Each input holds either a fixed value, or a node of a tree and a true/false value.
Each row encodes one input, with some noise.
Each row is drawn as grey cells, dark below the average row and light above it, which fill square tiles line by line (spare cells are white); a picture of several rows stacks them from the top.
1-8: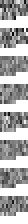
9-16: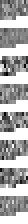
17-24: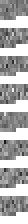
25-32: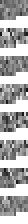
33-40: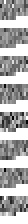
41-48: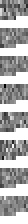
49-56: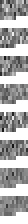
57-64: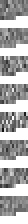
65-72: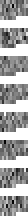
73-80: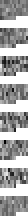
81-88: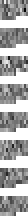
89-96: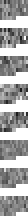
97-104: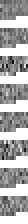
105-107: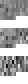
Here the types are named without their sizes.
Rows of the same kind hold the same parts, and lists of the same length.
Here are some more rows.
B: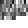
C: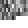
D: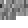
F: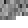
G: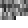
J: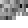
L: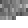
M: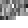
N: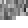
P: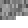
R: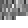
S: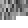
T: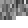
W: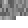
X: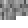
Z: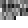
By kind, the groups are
B, C, D, F, J, L, M, N, P, R, S, T, W, X
G, Z

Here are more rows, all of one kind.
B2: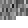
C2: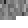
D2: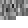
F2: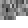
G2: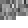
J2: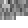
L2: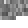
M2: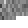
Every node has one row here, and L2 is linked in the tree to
G2 and J2.
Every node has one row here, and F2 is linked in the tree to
C2 and G2.
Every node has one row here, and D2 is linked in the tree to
C2.
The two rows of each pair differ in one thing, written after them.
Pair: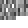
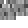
the true/false value
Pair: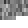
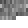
the node of the tree
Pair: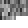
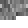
the node of the tree
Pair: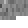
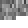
the true/false value
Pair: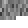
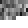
the true/false value
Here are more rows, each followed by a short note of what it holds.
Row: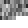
a node of a tree and a true/false value
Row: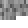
a node of a tree and a true/false value
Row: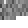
a node of a tree and a true/false value
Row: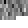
a node of a tree and a true/false value
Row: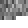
a node of a tree and a true/false value
